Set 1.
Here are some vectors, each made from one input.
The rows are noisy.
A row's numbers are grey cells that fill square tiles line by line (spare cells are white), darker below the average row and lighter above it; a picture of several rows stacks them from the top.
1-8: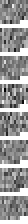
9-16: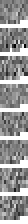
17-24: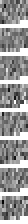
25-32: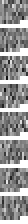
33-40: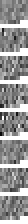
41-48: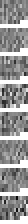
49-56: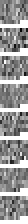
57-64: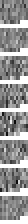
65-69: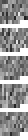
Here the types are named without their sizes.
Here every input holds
a point on a line.
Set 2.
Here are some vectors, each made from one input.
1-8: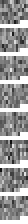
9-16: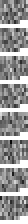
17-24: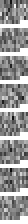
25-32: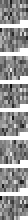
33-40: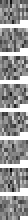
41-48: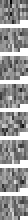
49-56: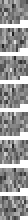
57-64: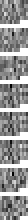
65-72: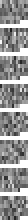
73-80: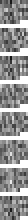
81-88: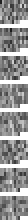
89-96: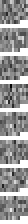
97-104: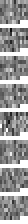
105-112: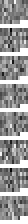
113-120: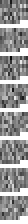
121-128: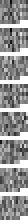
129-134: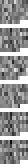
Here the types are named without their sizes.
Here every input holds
a point on a line.
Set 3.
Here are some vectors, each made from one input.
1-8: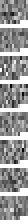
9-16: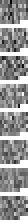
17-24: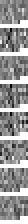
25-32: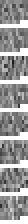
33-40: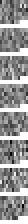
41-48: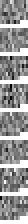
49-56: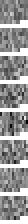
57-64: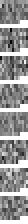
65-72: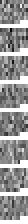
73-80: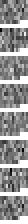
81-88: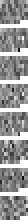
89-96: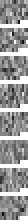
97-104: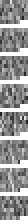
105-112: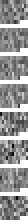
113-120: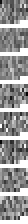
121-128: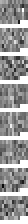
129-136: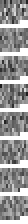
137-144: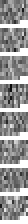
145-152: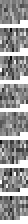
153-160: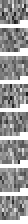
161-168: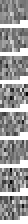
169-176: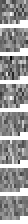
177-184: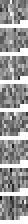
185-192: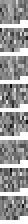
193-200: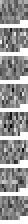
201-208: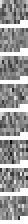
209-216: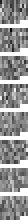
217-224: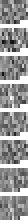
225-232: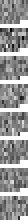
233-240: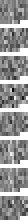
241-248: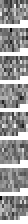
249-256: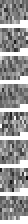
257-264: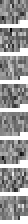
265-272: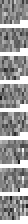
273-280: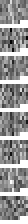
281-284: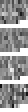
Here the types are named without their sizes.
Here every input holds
a point on a line.
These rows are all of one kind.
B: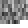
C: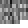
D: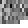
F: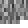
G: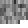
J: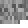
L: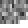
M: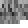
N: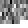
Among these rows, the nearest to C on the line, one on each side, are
D and N.
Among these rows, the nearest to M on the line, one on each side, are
B and G.
